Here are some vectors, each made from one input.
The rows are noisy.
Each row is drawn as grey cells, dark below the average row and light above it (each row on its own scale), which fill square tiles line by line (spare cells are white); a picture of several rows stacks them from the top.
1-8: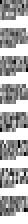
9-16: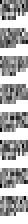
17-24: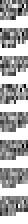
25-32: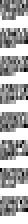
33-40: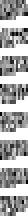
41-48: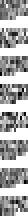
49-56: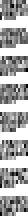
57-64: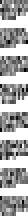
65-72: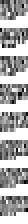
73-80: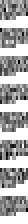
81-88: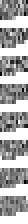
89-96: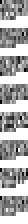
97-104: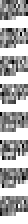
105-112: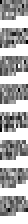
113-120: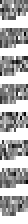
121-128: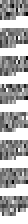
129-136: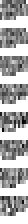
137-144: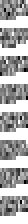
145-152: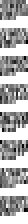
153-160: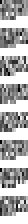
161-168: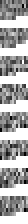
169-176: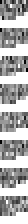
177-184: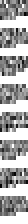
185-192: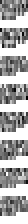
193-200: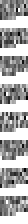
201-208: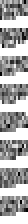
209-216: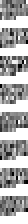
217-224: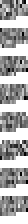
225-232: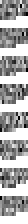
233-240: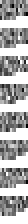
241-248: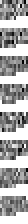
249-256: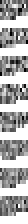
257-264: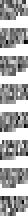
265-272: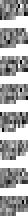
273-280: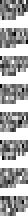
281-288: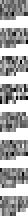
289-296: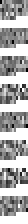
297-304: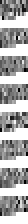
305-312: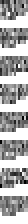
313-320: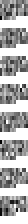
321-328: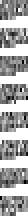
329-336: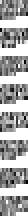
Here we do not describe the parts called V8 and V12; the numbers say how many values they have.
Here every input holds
either a fixed value, or one of 7 labels and a value of V12, or a true/false value and a value of V8.
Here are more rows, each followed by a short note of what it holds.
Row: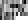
one of 7 labels and a value of V12
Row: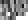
a fixed value
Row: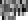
a true/false value and a value of V8
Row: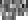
a true/false value and a value of V8
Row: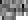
a true/false value and a value of V8
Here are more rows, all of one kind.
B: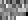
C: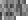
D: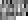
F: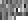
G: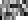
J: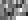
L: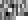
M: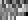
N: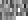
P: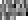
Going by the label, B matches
D, F, M and P.
